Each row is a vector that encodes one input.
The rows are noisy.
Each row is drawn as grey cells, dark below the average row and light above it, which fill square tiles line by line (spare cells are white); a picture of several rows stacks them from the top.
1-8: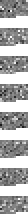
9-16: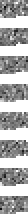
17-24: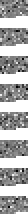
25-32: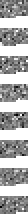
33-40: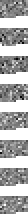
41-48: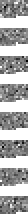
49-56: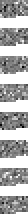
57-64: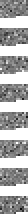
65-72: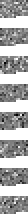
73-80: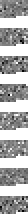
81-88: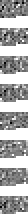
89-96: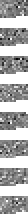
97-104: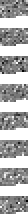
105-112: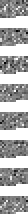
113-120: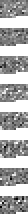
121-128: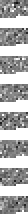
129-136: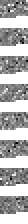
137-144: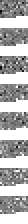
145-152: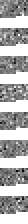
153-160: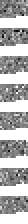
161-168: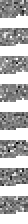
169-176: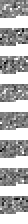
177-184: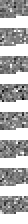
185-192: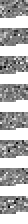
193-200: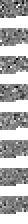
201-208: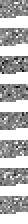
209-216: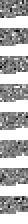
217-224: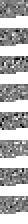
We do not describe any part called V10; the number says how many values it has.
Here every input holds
a point on a 5-point line, a true/false value and two values of V10.
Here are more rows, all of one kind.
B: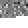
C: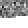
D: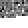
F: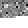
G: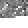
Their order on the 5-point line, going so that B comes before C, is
G, F, B, C, D.
